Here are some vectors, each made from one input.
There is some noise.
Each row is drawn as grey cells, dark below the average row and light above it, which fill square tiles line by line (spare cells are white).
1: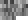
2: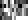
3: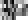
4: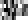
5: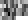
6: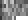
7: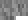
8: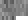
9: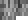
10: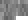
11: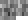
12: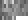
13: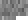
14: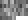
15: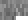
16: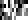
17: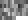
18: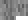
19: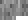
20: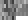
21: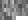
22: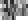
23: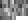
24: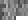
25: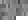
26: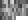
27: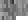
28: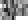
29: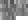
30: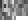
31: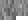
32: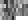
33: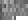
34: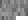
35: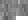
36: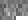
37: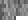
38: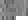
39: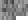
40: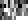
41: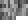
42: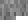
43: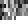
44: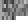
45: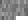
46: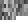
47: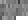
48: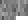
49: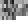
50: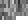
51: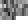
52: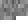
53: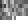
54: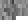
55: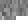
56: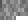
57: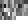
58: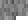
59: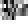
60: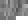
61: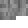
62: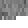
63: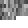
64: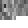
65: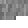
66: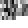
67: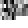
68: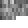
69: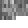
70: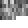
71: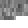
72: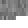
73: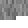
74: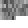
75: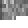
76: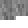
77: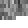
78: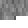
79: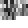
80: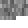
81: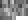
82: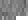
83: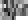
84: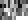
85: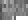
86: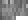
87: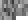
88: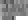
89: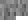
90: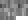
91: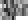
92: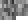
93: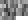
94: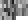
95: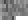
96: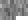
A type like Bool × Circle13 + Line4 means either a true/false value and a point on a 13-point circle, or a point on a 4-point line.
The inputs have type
Bool × Bool × Bool × Line6.
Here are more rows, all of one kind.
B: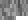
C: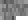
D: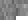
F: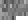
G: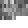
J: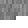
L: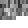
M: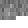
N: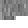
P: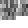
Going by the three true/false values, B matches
C and N.
